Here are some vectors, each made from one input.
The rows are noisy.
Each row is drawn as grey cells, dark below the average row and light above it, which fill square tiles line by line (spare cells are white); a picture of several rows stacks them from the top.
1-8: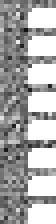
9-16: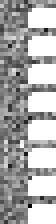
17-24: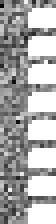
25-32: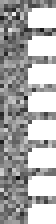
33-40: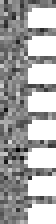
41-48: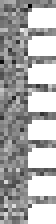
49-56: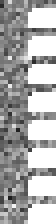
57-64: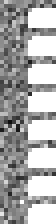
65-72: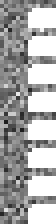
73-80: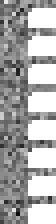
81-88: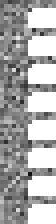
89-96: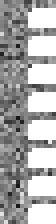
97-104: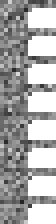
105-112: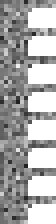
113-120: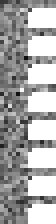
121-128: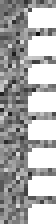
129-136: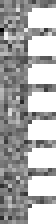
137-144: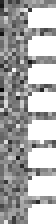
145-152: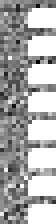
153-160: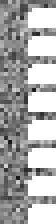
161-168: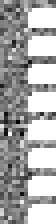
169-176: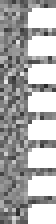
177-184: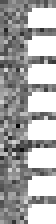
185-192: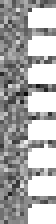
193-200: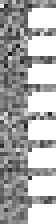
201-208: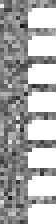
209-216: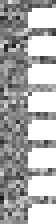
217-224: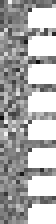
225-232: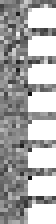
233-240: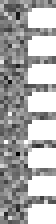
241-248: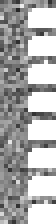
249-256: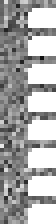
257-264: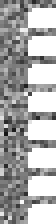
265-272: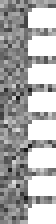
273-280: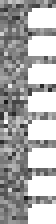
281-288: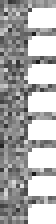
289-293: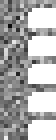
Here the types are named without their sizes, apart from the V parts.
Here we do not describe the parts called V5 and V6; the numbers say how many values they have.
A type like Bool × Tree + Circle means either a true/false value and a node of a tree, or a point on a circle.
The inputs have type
((Circle + Unit) × V5 + Tree) × (Line + V6).
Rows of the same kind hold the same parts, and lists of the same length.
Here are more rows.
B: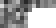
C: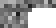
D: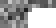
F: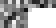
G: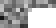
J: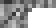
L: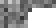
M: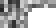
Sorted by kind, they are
B
C, G
D, F
J
L
M

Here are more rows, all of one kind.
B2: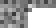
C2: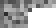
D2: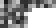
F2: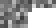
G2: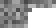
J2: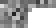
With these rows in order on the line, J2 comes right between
B2 and F2.
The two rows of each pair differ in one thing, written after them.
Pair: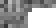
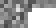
the value of V6
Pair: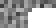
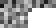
the value of V5
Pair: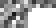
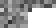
the value of V6
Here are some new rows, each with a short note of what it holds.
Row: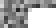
a point on a line and a node of a tree
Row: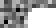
a point on a line and a node of a tree
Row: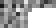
a point on a circle, a value of V5 and a value of V6
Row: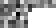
a node of a tree and a value of V6
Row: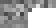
a point on a circle, a point on a line and a value of V5
